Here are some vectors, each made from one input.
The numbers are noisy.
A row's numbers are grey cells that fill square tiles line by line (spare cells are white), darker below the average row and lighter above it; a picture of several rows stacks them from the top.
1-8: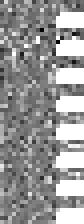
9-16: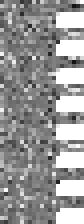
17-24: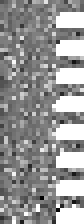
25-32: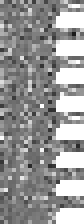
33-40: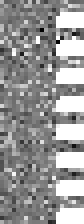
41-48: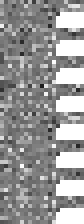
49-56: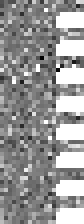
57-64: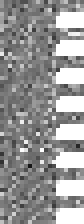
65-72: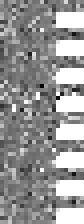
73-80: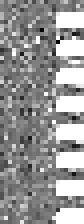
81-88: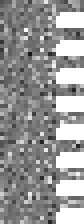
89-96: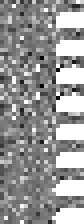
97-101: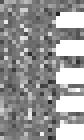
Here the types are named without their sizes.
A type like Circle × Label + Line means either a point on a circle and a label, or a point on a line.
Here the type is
List(Line).
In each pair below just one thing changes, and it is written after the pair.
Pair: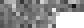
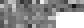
the place on the line in item 1 of the list
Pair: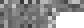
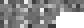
the place on the line in item 1 of the list
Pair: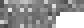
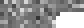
the place on the line in item 2 of the list
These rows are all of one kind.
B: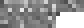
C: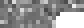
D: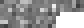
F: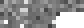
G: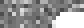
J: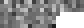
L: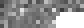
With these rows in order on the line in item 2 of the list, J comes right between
B and C.
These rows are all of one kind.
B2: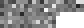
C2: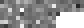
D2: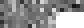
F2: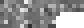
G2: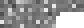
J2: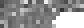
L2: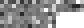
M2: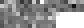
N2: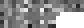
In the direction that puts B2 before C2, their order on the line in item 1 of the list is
M2, D2, L2, B2, J2, G2, C2, F2, N2.
